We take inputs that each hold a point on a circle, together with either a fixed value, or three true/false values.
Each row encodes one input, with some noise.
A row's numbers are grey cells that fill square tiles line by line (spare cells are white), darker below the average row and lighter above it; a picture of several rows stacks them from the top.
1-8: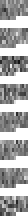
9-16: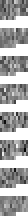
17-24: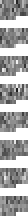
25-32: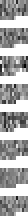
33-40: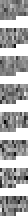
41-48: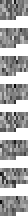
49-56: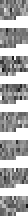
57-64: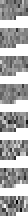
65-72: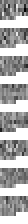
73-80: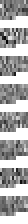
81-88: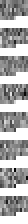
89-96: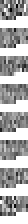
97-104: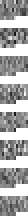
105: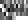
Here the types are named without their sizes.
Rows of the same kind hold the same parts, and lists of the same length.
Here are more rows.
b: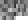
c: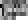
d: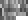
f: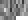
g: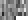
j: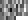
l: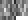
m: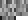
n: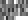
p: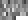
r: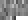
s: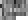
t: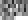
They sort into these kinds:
b, c, f, j, l, p
d, g, m, n, r, s, t

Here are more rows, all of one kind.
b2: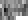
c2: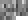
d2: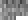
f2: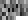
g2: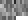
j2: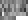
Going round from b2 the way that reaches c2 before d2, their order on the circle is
b2, c2, f2, g2, d2, j2.
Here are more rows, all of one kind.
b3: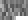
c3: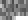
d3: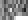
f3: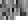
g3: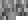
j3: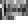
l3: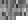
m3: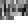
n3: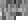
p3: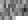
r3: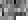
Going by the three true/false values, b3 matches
c3, d3, g3 and p3.
